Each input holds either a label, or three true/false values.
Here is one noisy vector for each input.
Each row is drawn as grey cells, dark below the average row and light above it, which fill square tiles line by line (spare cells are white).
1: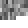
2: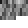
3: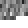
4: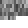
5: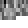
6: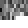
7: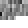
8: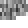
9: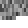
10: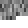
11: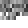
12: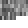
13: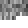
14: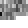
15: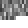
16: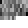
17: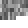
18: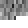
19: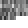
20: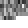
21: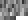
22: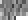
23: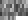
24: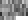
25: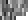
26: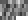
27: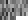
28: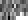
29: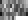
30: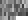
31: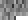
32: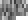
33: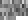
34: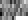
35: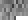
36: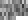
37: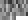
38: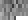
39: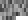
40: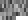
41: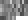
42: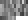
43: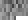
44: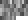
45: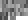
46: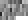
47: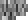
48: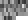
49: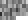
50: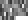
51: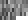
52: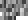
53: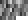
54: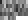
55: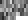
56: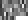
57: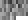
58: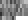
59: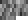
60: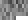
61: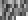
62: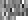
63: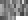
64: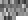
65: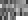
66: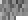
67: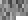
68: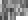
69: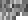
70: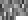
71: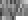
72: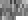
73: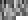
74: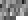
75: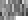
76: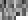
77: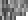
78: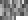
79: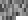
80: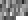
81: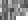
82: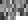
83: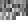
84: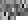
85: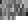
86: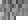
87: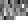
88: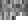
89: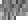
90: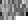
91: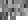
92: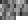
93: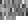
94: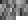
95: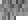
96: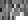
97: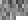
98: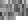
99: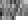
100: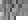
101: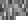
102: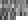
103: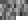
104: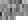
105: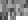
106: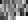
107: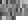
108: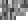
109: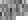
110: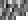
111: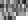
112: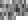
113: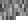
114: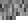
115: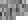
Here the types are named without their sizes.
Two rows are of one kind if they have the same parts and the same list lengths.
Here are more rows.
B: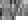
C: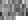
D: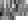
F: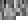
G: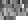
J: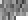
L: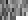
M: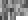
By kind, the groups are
B, C, D, L, M
F, G, J

